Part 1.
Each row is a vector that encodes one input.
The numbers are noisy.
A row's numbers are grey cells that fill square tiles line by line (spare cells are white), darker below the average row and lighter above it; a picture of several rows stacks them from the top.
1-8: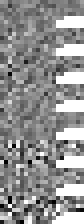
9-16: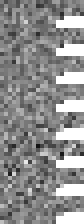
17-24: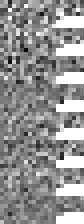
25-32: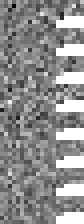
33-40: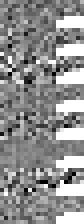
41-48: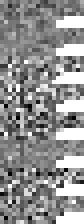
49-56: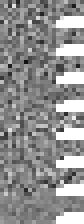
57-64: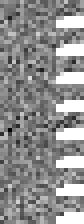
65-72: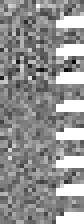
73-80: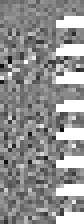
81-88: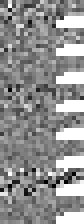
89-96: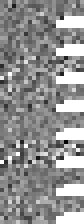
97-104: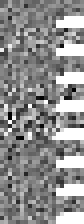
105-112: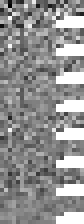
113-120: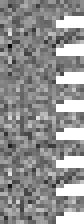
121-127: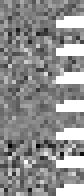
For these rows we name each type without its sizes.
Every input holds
a point on a line.
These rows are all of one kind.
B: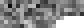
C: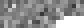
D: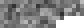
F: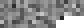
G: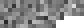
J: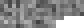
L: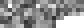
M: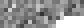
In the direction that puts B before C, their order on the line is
F, D, B, G, M, L, C, J.
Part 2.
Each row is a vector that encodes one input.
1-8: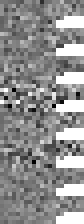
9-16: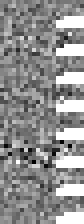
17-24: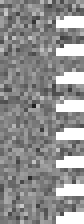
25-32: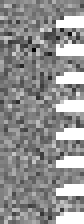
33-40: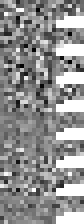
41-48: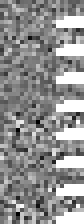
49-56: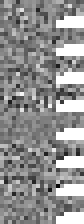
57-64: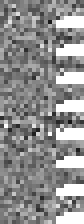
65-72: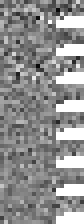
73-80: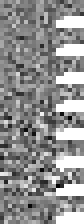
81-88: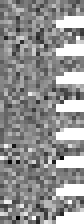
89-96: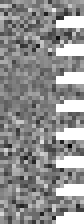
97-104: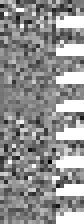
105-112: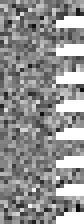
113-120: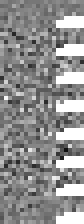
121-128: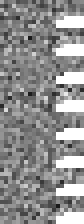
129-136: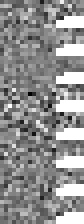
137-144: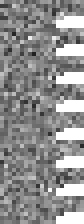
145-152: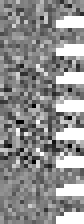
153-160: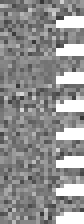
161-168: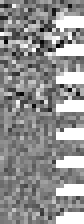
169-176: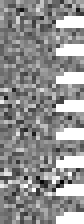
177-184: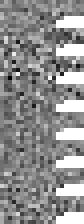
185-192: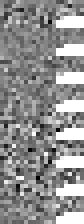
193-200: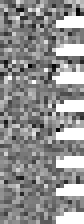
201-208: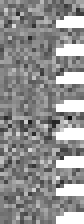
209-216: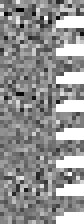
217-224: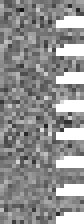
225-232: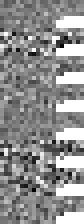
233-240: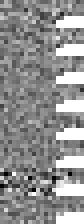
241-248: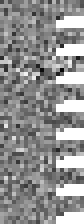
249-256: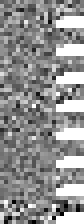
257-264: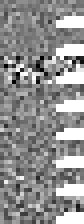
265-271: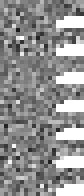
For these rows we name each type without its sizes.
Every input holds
a point on a circle.
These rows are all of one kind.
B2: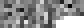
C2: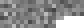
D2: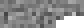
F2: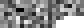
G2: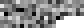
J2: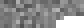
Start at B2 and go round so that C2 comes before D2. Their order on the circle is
B2, C2, F2, G2, D2, J2.
